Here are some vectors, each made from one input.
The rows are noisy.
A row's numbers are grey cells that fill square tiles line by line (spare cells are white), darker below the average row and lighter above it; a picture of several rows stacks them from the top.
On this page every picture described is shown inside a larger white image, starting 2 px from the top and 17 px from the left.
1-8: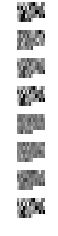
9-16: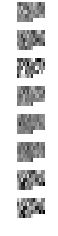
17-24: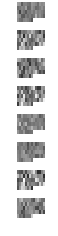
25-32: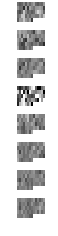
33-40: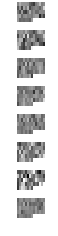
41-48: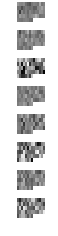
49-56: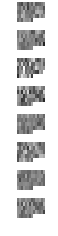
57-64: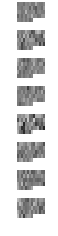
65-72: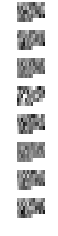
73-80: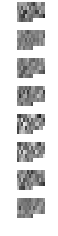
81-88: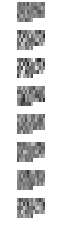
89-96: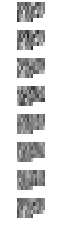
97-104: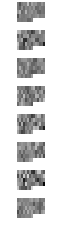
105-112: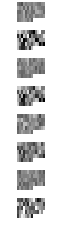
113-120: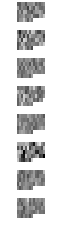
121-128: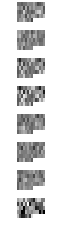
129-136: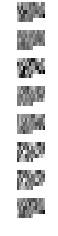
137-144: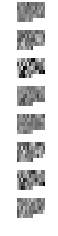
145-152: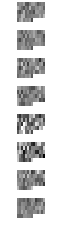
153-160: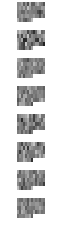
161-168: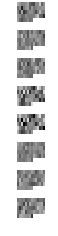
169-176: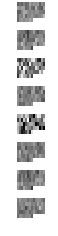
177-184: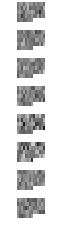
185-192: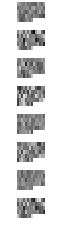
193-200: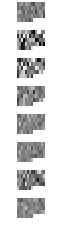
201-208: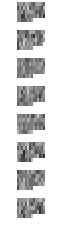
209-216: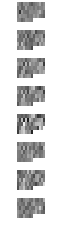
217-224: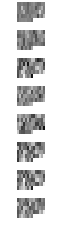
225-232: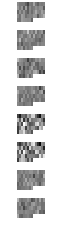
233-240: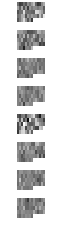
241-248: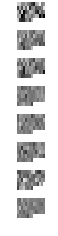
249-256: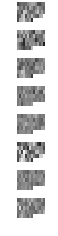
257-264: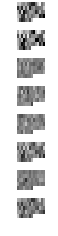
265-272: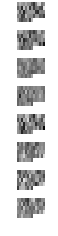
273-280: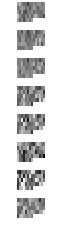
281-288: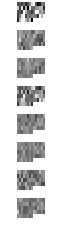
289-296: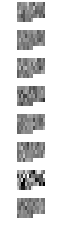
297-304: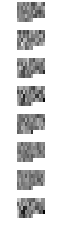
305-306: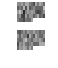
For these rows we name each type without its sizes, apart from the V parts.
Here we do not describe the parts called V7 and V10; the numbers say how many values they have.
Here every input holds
a value of V7, together with either a label and a point on a line, or a value of V10.
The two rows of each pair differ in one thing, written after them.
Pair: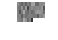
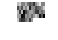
the value of V7
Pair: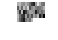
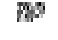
the place on the line
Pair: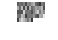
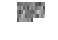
the place on the line
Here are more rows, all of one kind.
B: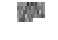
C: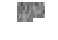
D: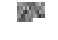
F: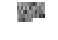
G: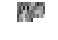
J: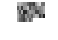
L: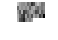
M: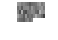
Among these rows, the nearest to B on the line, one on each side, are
F and L.
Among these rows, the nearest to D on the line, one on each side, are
J and M.
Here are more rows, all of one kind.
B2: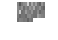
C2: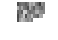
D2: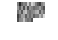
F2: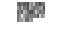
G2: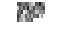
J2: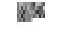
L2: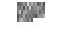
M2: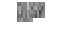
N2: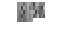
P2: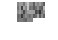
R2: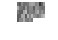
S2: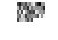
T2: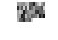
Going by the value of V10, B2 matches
L2, S2 and T2.
